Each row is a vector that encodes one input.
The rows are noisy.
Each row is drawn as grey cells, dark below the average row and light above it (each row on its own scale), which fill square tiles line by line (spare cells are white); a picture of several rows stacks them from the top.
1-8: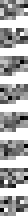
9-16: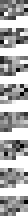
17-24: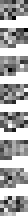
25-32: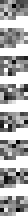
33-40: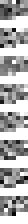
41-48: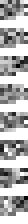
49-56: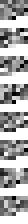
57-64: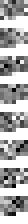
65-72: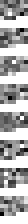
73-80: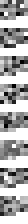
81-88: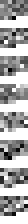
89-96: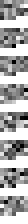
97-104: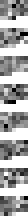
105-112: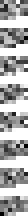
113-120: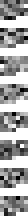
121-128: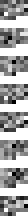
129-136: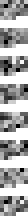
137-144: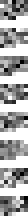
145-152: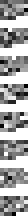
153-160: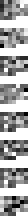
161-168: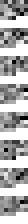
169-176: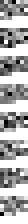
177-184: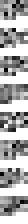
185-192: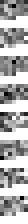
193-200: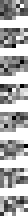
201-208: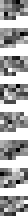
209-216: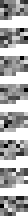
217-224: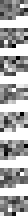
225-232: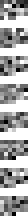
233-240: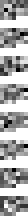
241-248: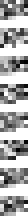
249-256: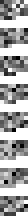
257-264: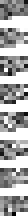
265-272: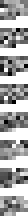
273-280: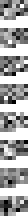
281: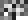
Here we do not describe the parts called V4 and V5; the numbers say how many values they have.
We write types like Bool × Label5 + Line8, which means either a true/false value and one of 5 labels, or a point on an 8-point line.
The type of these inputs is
Label12 × V4 + (Tree13 + Unit) × V5.
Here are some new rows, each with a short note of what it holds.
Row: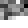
one of 12 labels and a value of V4
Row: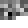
a value of V5
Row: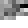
a node of a 13-node tree and a value of V5
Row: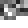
a node of a 13-node tree and a value of V5
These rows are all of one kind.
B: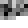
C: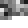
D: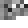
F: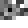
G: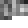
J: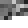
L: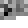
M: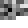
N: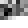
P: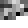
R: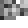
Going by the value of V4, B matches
D and P.
